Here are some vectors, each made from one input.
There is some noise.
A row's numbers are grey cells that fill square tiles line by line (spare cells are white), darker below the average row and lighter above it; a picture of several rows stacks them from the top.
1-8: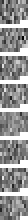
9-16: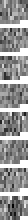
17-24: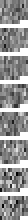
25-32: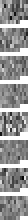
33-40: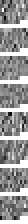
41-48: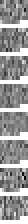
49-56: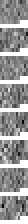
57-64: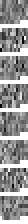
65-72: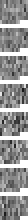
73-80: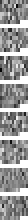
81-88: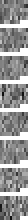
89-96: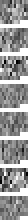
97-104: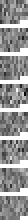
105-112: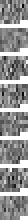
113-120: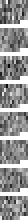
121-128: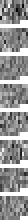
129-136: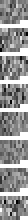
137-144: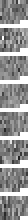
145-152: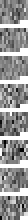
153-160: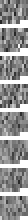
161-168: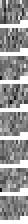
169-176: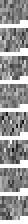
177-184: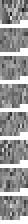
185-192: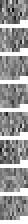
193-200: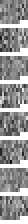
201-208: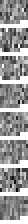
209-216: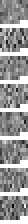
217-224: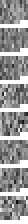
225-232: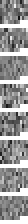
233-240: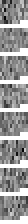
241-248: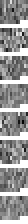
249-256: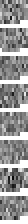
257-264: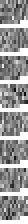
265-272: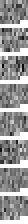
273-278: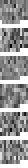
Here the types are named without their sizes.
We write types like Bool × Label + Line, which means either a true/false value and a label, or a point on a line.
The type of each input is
Bool × Label + Tree + Unit.
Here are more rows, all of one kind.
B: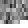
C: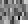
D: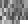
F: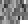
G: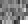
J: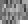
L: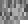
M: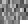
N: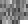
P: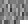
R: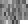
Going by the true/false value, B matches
G, N and P.
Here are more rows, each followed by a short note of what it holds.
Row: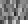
a fixed value
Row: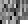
a fixed value
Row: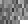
a node of a tree
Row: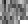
a node of a tree
